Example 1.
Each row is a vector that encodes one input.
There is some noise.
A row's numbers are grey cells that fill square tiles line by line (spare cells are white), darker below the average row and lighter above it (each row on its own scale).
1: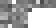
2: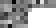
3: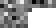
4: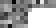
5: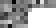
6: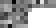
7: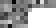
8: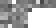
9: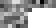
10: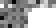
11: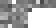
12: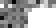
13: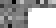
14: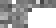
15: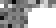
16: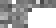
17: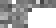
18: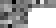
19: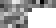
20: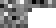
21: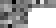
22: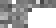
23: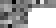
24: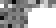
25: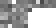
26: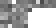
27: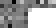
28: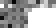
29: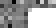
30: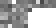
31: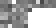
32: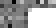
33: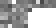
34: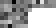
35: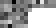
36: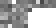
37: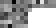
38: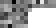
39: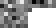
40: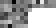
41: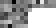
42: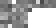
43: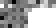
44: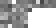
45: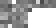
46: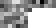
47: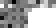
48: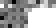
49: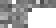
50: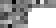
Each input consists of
a point on a 6-point line.
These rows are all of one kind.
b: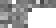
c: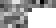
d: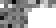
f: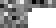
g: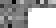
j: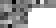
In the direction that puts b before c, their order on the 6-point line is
b, c, f, g, j, d.
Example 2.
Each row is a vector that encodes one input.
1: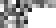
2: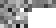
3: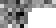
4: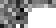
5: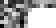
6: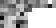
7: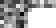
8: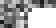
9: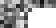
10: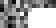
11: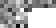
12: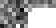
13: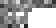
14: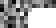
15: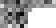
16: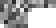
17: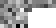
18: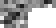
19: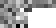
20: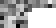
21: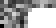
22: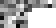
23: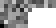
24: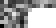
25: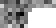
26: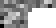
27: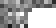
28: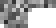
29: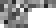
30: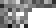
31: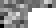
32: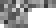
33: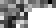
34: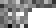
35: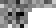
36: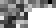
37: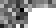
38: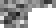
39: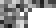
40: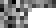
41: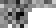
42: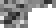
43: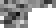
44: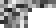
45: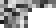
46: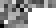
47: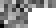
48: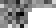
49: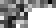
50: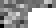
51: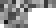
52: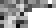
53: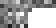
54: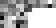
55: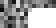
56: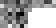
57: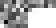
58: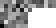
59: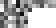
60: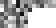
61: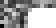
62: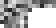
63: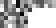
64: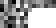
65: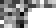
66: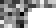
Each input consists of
four true/false values.
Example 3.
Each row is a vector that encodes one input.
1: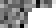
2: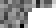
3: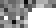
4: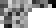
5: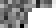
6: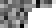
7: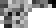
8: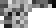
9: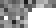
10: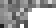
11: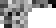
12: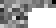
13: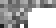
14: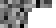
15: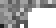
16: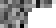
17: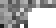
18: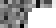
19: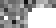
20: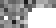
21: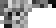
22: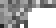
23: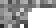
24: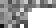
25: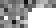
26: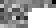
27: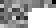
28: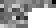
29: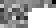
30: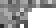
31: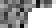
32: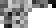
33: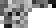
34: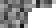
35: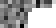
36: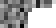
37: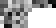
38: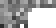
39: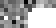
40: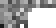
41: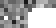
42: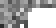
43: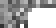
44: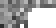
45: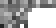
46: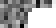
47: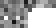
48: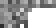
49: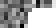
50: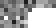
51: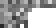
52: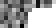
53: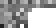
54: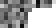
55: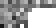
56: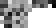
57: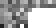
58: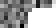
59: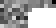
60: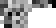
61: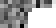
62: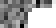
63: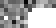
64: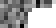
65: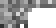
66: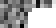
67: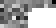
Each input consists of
one of 5 labels.
